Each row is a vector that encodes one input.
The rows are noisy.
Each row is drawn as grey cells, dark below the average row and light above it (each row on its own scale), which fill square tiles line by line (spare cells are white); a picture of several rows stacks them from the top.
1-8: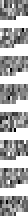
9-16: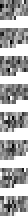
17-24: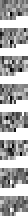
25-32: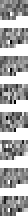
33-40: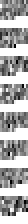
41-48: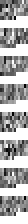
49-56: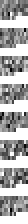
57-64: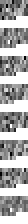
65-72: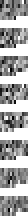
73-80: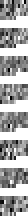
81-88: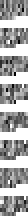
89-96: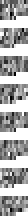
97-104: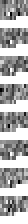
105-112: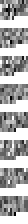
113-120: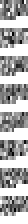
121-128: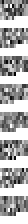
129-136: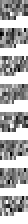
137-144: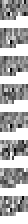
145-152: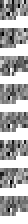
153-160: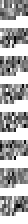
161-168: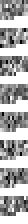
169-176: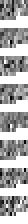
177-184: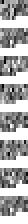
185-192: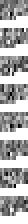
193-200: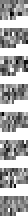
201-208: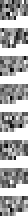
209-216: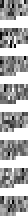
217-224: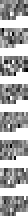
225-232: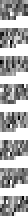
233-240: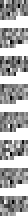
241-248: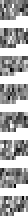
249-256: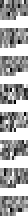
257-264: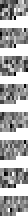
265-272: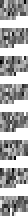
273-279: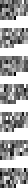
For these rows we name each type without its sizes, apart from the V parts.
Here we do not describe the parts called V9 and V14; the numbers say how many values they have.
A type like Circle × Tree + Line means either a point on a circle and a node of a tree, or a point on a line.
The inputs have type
Bool × (Tree + V14) × V9.
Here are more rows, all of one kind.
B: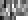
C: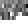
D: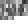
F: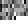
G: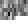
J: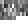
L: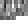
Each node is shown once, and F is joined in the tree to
G and L.
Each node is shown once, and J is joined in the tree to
C and L.
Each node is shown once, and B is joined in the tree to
D and L.
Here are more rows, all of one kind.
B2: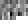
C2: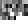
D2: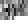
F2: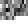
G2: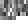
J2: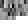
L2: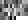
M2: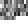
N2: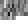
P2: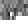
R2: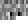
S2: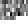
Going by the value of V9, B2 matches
M2, N2 and R2.
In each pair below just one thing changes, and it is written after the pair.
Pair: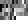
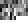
the value of V14
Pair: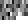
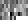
the value of V9
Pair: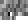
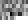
the true/false value
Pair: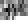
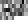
the true/false value
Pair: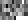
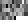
the true/false value
